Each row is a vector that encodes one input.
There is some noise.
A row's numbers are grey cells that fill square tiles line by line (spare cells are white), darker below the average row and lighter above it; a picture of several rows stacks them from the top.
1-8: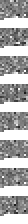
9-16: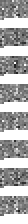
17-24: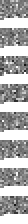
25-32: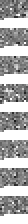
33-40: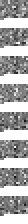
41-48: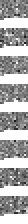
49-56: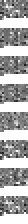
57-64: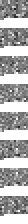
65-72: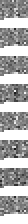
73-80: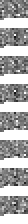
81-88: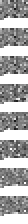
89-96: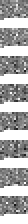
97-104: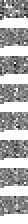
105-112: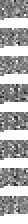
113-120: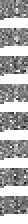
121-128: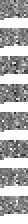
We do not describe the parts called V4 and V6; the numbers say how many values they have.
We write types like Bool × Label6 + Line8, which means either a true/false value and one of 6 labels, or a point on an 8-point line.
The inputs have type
Bool × Label5 + Unit + V4 × V6.
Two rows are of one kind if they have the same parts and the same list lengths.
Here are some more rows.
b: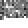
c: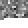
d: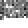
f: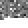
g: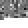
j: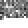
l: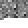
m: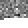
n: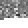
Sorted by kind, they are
b, d, j
c, f, g, l
m, n

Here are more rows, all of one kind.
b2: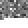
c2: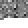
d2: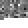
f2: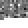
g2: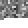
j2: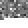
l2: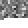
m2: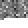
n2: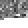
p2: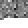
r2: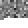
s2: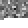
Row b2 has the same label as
j2 and r2.
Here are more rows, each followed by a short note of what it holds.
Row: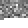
a value of V4 and a value of V6
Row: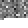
one of 5 labels and a true/false value
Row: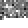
a fixed value
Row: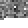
one of 5 labels and a true/false value
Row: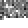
a fixed value
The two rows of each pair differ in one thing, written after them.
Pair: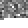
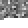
the true/false value
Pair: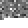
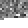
the label
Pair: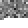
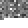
the true/false value
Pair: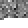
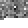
the label
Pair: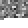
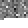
the label
